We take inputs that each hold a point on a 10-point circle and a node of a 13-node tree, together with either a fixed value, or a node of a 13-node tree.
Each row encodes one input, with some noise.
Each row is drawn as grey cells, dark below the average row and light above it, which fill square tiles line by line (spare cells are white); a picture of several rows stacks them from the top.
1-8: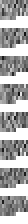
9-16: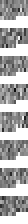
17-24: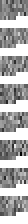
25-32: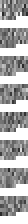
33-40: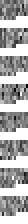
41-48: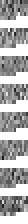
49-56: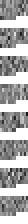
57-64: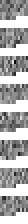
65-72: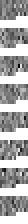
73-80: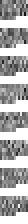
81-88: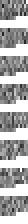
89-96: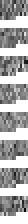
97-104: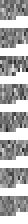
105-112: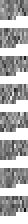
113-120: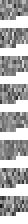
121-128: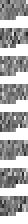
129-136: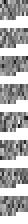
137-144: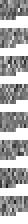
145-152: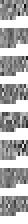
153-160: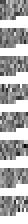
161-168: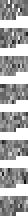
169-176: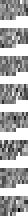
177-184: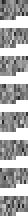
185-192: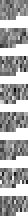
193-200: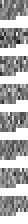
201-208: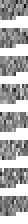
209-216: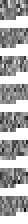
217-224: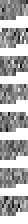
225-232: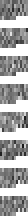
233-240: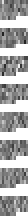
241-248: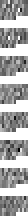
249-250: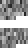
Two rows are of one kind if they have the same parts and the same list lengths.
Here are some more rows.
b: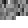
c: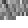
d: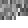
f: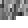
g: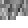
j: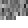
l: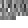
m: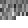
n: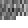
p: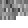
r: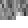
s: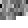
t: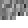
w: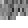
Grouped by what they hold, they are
b, c, d, f, j, l, m, s, t
g, n, p, r, w

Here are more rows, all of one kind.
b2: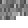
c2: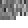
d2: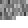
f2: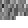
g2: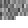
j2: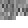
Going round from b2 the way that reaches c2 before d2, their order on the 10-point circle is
b2, f2, c2, j2, d2, g2.
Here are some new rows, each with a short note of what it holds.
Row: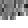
a point on a 10-point circle and a node of each of two 13-node trees
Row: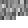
a point on a 10-point circle and a node of each of two 13-node trees
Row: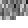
a point on a 10-point circle and a node of each of two 13-node trees
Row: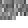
a point on a 10-point circle and a node of a 13-node tree
